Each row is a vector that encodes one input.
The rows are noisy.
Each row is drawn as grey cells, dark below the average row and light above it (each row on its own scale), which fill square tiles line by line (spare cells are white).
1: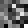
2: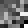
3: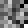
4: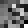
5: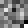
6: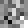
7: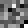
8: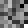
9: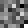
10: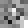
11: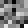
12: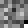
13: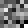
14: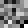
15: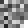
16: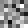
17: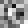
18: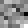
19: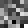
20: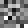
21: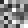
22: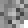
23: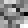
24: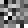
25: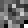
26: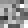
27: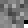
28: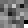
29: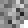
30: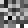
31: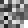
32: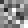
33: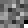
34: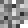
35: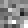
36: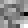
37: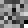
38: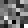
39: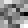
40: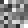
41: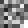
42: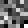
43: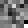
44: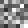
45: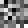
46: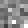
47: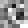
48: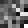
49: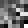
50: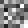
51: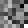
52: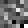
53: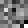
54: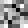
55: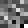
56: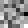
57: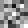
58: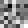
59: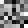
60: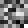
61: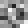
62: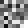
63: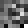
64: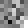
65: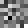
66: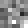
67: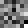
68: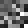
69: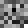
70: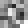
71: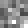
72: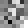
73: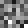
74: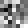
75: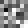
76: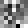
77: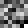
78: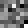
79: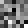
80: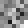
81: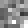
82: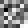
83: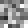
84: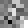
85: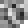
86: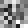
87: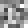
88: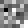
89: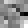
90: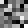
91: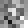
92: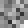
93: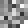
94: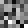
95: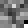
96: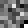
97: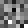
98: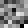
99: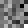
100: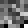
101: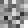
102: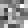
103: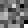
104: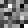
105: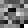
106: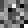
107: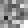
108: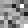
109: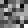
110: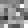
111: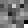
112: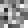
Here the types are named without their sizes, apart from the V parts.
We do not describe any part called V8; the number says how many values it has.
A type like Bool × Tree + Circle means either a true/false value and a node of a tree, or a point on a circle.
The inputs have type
Bool × (Line + V8).
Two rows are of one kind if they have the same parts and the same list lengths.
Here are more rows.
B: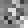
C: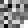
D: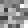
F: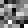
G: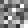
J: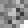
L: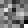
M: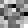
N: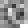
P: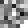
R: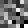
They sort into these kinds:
B, D, F, J, L, M, N, P
C, G, R

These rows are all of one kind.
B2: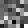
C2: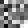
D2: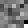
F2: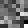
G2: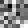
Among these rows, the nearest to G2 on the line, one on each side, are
C2 and D2.
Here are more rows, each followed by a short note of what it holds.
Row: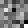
a true/false value and a value of V8
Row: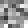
a true/false value and a value of V8
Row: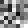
a point on a line and a true/false value
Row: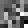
a point on a line and a true/false value
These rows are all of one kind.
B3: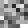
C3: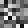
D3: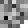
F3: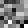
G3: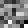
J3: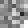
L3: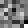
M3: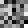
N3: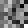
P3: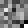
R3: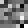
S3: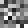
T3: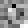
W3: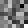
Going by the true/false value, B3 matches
D3, J3 and T3.
